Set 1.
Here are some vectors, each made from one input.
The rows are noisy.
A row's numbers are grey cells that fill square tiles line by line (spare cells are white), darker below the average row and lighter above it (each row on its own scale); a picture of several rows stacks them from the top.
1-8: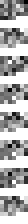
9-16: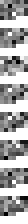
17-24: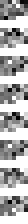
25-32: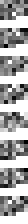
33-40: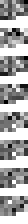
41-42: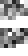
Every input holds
a point on an 8-point line.
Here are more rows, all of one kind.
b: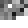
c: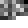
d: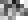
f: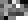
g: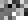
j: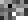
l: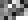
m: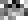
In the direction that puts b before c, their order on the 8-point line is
b, l, f, c, j, g, m, d.
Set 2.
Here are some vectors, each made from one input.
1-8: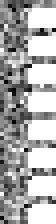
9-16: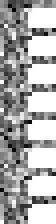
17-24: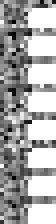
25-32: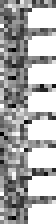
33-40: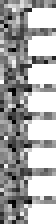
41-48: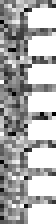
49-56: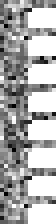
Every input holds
a point on a 10-point line.
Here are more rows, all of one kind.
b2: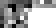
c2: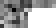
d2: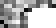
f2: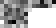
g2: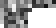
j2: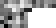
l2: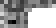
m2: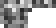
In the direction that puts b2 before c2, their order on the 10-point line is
b2, c2, l2, f2, g2, m2, j2, d2.
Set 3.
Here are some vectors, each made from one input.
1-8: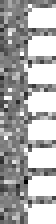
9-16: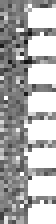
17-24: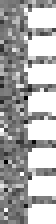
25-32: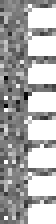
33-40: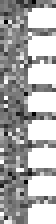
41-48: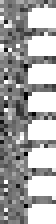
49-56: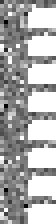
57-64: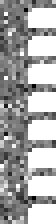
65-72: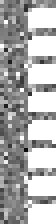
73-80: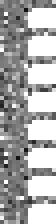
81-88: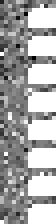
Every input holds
one of 11 labels.
